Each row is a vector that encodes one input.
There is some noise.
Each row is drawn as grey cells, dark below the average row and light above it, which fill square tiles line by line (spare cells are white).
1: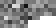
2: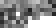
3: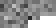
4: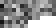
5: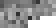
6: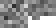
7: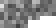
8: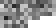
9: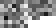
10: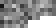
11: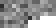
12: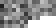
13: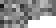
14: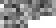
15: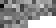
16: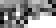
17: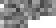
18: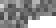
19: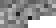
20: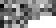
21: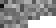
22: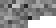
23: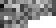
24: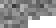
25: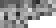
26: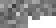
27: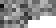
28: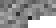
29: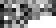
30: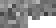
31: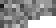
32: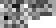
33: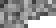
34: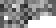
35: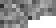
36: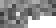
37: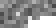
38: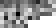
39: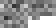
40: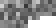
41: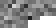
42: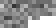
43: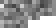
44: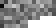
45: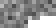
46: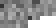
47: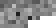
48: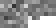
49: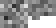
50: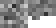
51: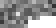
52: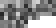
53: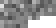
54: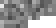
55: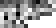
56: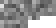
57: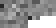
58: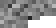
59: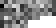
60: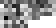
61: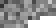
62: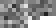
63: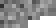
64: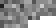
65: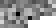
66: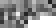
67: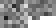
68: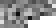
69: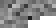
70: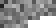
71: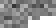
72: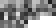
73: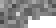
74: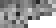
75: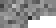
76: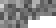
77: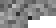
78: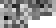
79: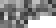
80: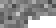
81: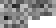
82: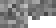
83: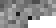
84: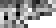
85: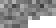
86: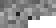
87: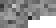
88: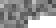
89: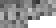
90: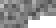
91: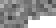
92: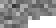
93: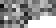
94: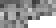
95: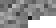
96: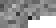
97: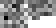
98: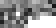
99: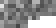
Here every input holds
a point on an 8-point line and a true/false value.
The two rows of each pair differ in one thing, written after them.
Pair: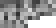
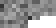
the place on the 8-point line
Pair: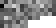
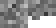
the true/false value
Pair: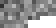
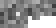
the true/false value
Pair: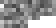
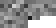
the true/false value
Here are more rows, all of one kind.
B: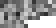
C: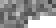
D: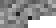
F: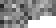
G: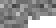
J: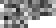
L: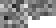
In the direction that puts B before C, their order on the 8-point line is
B, L, F, G, C, D, J.
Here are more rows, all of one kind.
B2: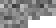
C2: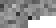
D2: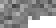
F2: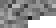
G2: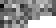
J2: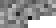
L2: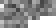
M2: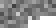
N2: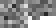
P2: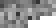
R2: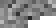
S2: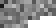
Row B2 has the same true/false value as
D2, L2, M2 and N2.
